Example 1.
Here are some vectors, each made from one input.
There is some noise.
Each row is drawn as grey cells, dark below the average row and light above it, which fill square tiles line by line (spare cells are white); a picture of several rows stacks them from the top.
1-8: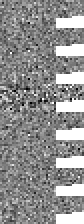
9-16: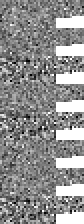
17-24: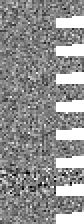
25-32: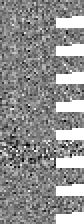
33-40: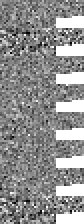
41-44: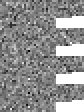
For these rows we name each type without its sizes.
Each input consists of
either a point on a circle and a true/false value, or a fixed value.
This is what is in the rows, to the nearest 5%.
About 80% of them hold a point on a circle and a true/false value. The rest hold a fixed value.
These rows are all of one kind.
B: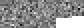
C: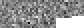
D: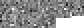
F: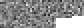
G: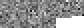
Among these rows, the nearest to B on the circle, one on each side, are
D and G.
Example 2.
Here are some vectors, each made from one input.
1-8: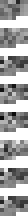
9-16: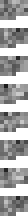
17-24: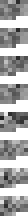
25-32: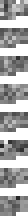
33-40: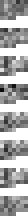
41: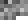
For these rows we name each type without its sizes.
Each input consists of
a point on a line and a true/false value.
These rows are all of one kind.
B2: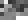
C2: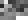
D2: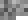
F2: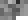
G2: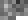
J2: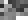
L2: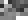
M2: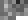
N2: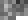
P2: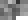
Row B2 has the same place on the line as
C2, J2 and L2.
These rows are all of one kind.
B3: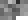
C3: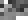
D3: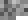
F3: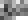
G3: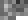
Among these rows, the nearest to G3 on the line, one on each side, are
B3 and C3.
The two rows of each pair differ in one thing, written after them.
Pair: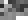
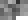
the place on the line
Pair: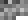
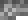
the place on the line
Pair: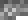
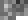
the true/false value
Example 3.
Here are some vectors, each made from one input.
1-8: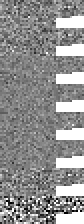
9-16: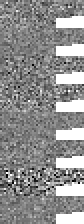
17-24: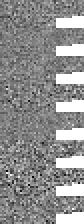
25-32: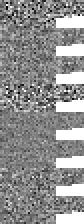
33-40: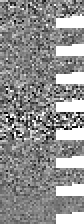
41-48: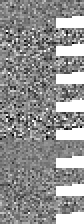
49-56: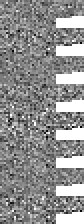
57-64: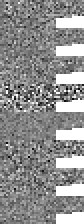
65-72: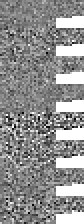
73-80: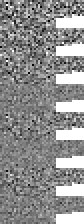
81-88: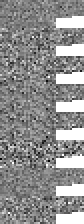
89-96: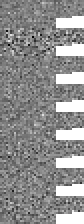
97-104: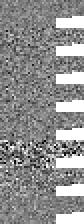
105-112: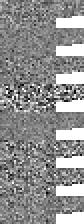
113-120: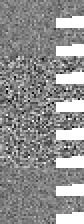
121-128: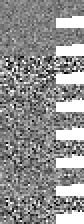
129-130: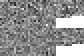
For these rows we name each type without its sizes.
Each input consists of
either a point on a circle, or a fixed value, or a node of a tree.
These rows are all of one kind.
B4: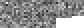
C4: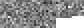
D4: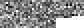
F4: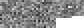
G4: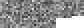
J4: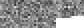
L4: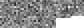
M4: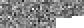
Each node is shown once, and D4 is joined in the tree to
G4.
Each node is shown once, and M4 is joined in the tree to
F4.
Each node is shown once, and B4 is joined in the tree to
C4 and G4.
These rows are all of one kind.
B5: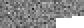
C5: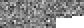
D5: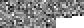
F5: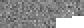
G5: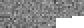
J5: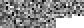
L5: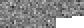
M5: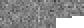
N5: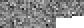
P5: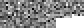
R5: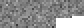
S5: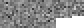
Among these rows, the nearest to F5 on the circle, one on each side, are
J5 and N5.
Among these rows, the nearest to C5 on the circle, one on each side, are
B5 and J5.
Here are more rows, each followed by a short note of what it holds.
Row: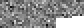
a point on a circle
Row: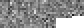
a fixed value
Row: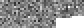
a node of a tree
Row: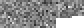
a node of a tree
